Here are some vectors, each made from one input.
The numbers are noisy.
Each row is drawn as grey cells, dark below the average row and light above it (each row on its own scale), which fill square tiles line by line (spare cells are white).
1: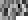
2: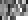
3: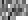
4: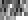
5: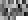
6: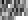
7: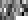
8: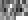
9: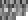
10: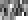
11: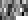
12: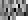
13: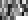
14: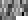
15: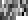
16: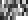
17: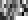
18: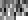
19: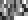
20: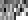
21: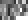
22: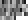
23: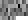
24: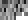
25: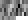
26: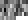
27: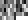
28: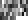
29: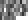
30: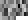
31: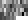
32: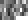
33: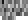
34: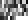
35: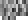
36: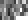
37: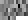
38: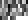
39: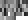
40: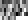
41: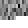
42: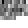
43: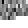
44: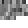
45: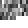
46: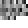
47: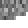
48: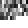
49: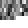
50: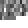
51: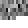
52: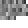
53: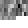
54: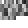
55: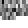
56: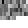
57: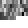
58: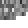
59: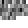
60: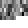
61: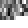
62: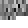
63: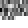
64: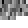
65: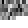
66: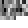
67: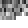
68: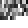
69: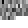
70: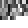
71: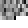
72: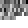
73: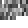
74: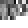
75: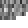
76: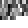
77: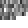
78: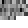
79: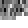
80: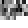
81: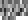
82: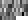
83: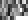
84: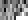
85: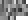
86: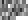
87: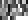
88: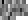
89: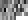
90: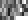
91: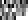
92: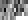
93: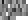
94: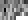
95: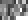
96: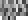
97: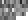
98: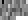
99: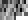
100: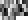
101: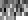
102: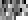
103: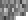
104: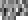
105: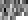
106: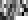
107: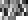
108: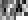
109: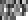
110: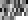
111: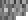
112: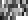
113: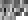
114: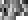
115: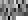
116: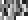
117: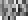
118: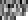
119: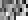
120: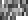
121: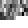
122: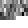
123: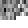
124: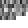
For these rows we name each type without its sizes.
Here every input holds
either a point on each of three circles, or a point on a line.
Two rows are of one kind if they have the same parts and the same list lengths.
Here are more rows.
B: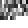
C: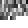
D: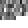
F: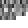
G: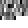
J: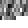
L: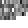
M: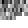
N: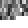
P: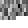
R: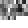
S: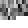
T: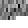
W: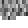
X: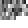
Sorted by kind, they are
B, C, D, F, G, J, L, N
M, P, R, S, T, W, X

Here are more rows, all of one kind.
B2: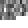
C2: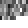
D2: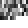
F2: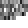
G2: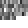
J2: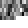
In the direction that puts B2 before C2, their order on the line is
F2, G2, B2, C2, J2, D2.
